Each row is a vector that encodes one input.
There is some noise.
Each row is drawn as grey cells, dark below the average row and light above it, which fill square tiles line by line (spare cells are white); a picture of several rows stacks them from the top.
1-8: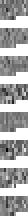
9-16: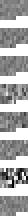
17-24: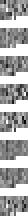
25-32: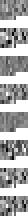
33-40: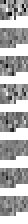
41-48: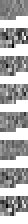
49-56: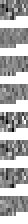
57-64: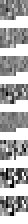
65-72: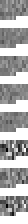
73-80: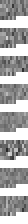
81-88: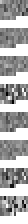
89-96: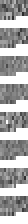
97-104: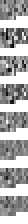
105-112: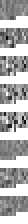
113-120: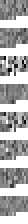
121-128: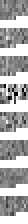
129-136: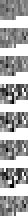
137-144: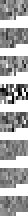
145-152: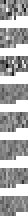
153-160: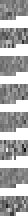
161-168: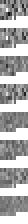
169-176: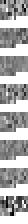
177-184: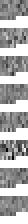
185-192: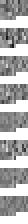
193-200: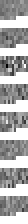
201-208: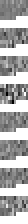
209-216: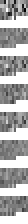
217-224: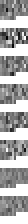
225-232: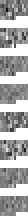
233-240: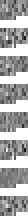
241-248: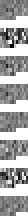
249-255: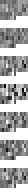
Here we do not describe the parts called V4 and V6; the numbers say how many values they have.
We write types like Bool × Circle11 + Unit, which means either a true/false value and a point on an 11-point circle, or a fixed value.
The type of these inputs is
((Bool × Bool × Bool × Bool + Unit) × V6 + Line9) × V4.
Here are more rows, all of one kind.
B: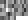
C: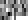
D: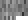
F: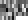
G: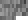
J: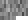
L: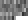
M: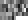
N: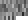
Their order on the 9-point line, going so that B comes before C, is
G, L, D, N, B, F, M, J, C.
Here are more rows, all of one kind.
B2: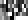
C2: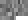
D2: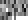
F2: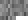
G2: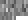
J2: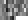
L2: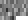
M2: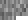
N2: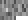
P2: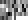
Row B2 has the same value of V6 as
C2, D2, F2 and G2.
